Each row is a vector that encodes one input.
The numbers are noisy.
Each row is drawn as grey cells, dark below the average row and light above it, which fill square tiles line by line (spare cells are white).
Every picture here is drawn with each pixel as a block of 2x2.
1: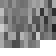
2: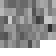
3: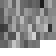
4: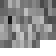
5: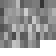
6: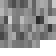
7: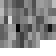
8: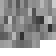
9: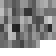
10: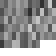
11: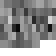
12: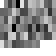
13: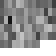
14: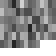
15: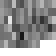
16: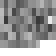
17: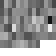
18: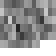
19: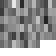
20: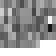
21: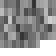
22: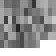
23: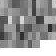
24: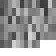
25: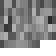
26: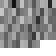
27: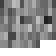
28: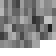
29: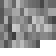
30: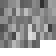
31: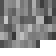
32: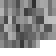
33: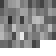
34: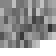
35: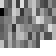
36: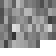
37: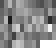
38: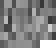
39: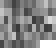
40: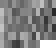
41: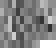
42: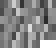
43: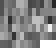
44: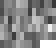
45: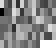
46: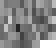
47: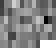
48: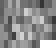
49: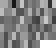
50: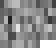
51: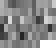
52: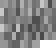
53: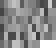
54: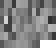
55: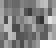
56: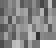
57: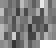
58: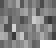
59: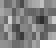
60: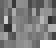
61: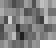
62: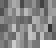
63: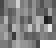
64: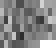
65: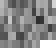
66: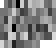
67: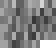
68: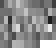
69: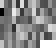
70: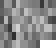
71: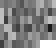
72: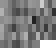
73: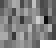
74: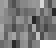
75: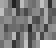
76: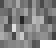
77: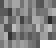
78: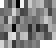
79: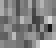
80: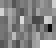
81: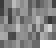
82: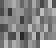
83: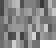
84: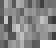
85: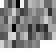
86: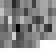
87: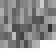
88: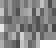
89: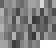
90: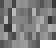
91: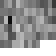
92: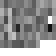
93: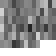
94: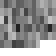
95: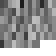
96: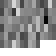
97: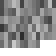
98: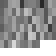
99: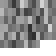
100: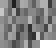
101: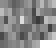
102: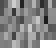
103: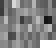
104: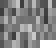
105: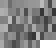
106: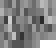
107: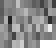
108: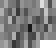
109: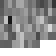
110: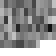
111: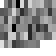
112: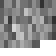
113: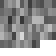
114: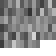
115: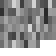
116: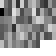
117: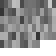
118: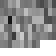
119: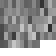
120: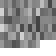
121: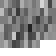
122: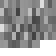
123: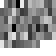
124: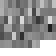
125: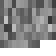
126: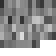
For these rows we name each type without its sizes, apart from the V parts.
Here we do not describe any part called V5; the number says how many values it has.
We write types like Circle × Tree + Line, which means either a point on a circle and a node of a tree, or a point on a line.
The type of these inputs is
Bool × List(Label × V5).
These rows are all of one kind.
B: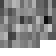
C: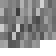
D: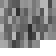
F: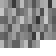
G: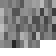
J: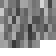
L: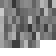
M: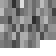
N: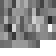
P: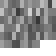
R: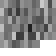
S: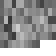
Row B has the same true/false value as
N and S.
